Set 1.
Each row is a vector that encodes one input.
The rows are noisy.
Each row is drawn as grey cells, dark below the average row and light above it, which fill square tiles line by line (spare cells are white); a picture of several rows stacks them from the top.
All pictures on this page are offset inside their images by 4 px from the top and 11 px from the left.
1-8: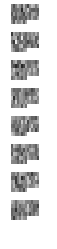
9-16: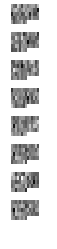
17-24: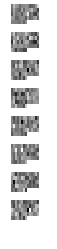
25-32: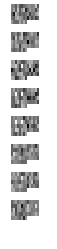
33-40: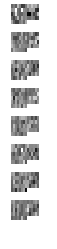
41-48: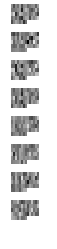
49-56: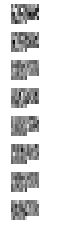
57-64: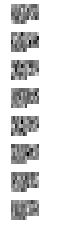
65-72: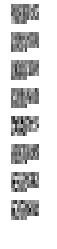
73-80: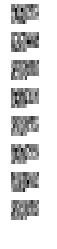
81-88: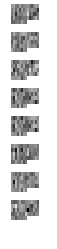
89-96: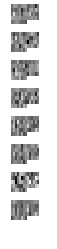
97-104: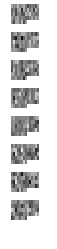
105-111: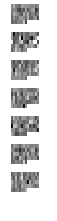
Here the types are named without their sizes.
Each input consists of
a point on a line, together with either a fixed value, or four true/false values.
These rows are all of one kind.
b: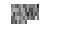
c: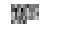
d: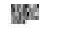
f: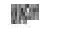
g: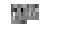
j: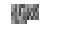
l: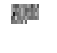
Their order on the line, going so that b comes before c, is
d, b, l, j, g, c, f.
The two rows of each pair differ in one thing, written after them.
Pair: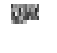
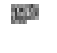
the place on the line
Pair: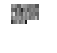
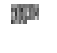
the place on the line
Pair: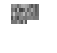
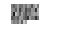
the place on the line
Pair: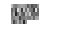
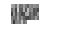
one of the four true/false values
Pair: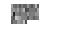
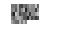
one of the four true/false values
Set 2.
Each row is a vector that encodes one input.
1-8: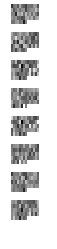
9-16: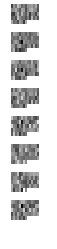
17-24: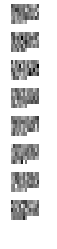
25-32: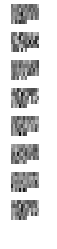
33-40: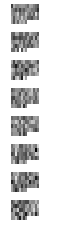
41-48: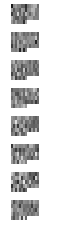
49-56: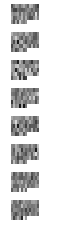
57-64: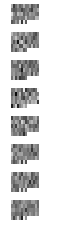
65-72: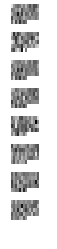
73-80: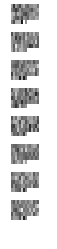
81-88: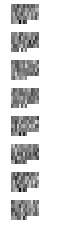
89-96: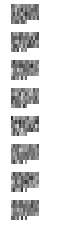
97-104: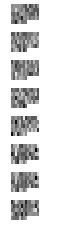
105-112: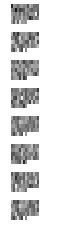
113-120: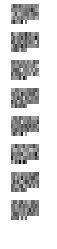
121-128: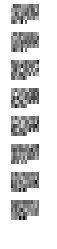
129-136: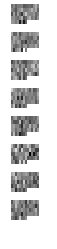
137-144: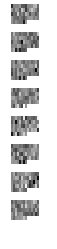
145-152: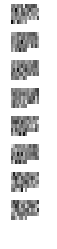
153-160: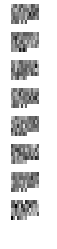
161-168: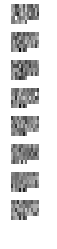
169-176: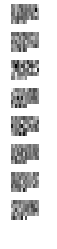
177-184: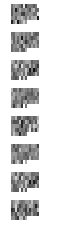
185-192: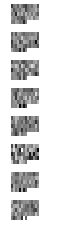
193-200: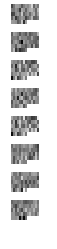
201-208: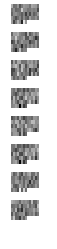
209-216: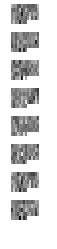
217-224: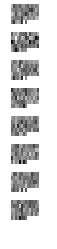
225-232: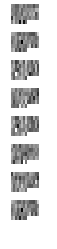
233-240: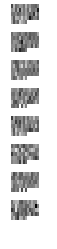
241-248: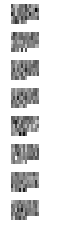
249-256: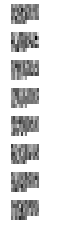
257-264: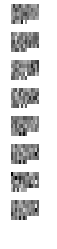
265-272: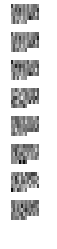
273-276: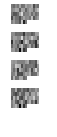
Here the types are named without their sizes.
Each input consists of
either a point on a circle, or a fixed value, or four true/false values.
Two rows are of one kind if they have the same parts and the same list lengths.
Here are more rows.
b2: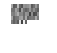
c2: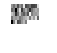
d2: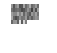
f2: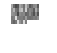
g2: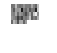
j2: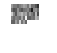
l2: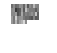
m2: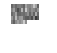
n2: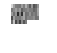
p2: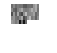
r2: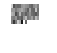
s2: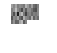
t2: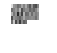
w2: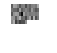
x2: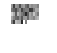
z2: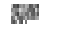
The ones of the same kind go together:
b2, d2, f2, j2, l2, m2, r2, x2, z2
c2
g2, n2, p2, s2, t2, w2

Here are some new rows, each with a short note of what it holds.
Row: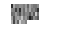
a point on a circle
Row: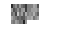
four true/false values
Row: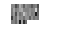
four true/false values
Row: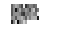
a fixed value
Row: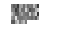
a point on a circle
